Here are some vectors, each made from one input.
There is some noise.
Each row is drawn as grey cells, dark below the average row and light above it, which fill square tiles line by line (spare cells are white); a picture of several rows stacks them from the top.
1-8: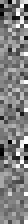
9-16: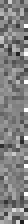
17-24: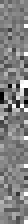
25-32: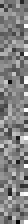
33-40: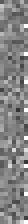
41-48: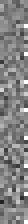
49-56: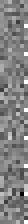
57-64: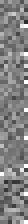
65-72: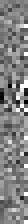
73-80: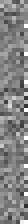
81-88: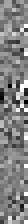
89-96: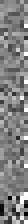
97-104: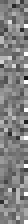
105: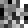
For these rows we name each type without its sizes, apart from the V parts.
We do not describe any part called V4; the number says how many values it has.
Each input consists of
a list of items, each a point on a line and a value of V4.
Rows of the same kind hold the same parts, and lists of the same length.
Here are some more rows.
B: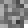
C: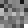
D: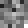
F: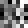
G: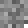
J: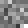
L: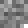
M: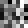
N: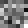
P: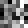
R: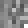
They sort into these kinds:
B, G, L, R
C, D, J, N
F, M, P

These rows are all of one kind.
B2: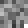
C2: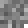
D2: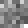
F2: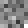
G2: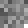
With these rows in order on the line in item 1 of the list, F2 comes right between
C2 and D2.
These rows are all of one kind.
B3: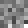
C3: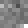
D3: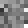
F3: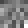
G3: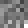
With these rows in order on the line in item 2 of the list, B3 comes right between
C3 and F3.
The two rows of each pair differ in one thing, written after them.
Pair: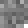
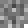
the value of V4 in item 1 of the list
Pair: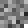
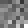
the place on the line in item 2 of the list
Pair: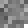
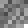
the place on the line in item 1 of the list
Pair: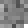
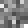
the place on the line in item 2 of the list
